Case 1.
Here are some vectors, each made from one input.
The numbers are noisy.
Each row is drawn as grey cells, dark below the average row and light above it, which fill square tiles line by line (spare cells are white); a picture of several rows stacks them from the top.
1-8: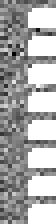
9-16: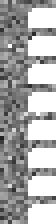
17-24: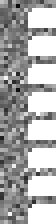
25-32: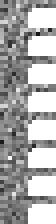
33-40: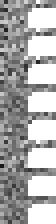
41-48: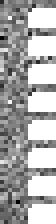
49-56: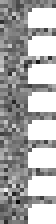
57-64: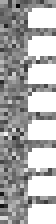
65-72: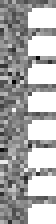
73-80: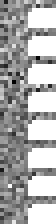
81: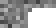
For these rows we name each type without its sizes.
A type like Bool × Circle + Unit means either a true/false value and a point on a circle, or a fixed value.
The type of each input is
Line + Tree.
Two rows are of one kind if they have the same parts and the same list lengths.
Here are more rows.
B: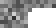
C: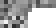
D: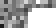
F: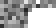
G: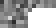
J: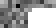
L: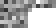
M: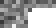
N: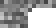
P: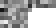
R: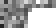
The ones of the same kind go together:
B, G, J, M, N
C, D, F, L, P, R

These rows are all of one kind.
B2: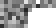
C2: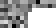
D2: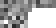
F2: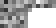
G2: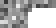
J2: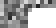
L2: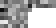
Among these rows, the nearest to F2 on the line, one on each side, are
B2 and G2.
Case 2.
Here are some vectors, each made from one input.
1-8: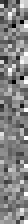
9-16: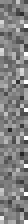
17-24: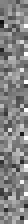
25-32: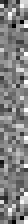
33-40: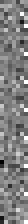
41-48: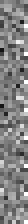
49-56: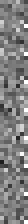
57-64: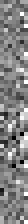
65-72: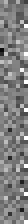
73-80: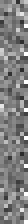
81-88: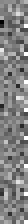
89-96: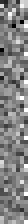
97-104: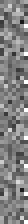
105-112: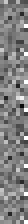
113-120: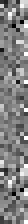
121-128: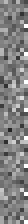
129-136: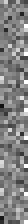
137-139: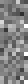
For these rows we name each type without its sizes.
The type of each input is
List(Line).
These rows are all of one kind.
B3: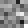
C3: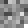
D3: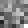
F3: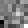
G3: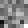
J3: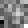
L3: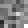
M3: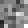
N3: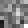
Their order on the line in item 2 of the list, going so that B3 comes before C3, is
B3, C3, D3, N3, J3, G3, F3, L3, M3.
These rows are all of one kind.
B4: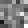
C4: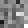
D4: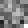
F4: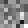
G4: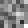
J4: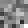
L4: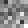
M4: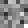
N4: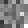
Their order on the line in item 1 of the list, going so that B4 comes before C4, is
F4, L4, M4, N4, B4, C4, G4, J4, D4.
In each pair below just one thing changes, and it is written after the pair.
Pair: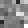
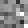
the place on the line in item 2 of the list
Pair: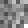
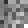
the place on the line in item 2 of the list
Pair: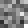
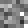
the place on the line in item 2 of the list
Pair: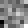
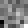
the place on the line in item 2 of the list
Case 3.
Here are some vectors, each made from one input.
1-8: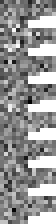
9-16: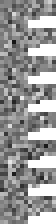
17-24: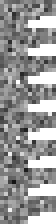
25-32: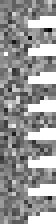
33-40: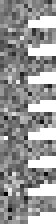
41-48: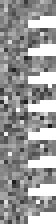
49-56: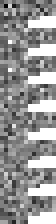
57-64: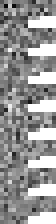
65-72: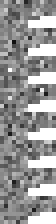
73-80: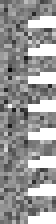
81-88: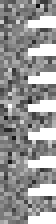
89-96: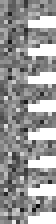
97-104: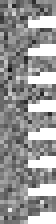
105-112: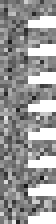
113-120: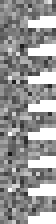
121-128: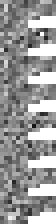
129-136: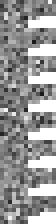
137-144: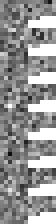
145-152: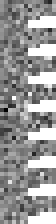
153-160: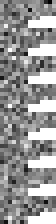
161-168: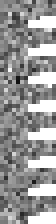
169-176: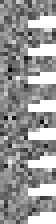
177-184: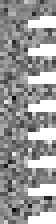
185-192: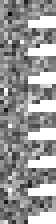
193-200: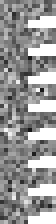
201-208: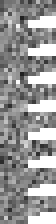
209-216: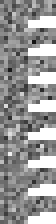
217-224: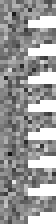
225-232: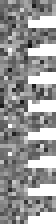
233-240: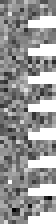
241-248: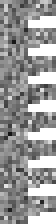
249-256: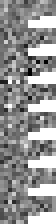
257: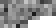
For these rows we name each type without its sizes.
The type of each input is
Bool × Bool × Bool + Circle.
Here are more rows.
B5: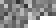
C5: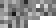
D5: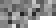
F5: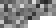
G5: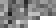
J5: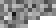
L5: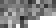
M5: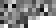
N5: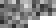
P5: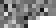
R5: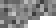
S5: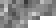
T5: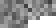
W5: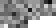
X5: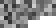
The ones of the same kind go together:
B5, C5, D5, F5, G5, J5, R5, S5, T5, W5, X5
L5, M5, N5, P5

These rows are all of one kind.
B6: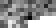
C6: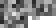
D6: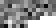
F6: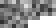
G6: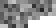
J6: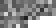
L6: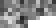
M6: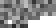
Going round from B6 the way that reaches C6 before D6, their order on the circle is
B6, L6, J6, C6, G6, F6, M6, D6.
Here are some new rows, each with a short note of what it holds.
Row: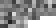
three true/false values
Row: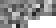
three true/false values
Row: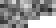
a point on a circle
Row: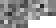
three true/false values
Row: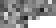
a point on a circle
